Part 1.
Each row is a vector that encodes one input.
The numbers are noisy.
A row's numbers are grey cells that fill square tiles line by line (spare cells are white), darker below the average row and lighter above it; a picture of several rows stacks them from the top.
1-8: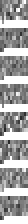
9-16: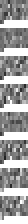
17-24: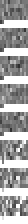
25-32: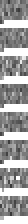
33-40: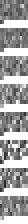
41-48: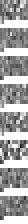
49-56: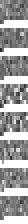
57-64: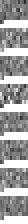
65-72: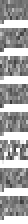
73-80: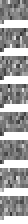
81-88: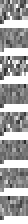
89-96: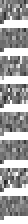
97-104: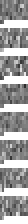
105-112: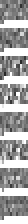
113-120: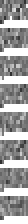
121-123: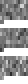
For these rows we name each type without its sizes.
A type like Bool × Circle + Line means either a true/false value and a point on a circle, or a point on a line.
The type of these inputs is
Bool × Bool × Bool.
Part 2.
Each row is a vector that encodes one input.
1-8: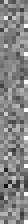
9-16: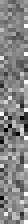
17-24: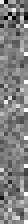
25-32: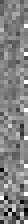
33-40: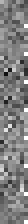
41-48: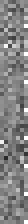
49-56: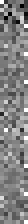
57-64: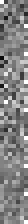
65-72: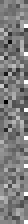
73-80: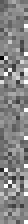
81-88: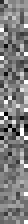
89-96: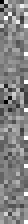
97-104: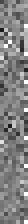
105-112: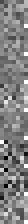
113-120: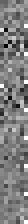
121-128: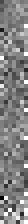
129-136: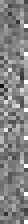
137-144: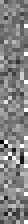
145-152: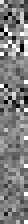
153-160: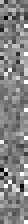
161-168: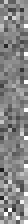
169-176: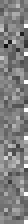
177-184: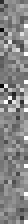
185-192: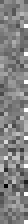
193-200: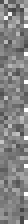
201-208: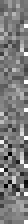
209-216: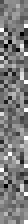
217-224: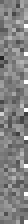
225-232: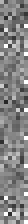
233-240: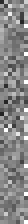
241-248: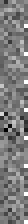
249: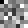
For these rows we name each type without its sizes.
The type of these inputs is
Bool × Bool × Bool.
